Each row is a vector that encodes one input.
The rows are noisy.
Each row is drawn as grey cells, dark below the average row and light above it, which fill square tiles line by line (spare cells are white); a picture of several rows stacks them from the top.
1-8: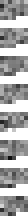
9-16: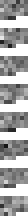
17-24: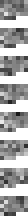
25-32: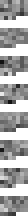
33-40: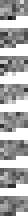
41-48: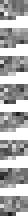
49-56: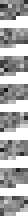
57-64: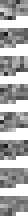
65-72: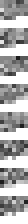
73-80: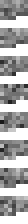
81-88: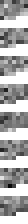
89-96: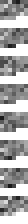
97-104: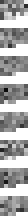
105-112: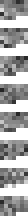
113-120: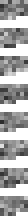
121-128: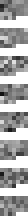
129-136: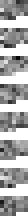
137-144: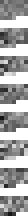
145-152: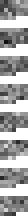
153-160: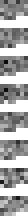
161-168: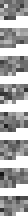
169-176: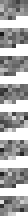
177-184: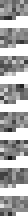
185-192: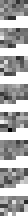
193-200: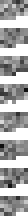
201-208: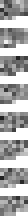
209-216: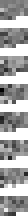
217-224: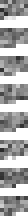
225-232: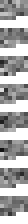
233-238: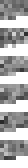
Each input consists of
a point on a 4-point line, together with either a point on a 4-point line, or four true/false values.
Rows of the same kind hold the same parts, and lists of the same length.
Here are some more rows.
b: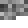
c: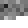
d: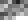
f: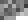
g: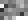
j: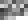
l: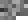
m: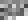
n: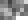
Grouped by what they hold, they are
b, c, g, l, n
d, f, j, m

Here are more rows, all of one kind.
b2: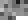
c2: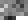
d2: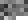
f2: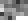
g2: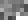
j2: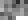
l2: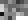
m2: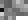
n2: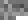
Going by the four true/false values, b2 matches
d2, j2 and n2.
